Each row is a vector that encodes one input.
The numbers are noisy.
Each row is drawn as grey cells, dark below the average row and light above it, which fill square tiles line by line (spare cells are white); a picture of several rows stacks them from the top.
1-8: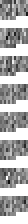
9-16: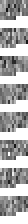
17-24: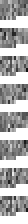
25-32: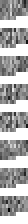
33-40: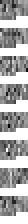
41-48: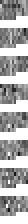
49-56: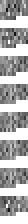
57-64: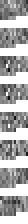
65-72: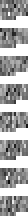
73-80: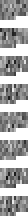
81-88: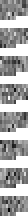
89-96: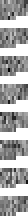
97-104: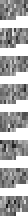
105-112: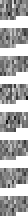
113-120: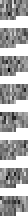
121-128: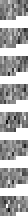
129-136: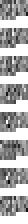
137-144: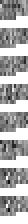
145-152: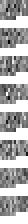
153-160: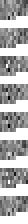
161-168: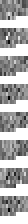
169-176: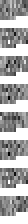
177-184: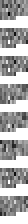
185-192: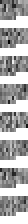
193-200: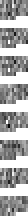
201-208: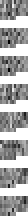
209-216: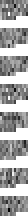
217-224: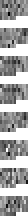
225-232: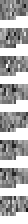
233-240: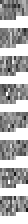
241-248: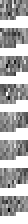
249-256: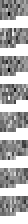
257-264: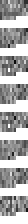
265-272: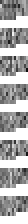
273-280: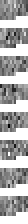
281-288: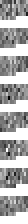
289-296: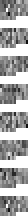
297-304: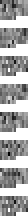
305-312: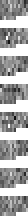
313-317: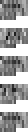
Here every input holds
either a point on a 10-point line and a node of a 9-node tree, or three true/false values.
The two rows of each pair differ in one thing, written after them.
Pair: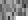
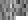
the node of the tree
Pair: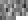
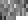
the place on the 10-point line
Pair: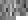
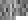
the place on the 10-point line
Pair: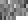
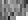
the node of the tree
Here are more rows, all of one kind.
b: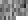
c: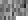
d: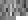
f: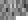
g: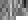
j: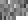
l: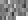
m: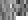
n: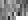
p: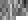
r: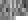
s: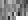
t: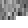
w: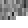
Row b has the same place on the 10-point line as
c, g and r.
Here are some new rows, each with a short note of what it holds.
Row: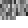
three true/false values
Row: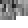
three true/false values
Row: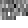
three true/false values
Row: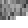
a point on a 10-point line and a node of a 9-node tree
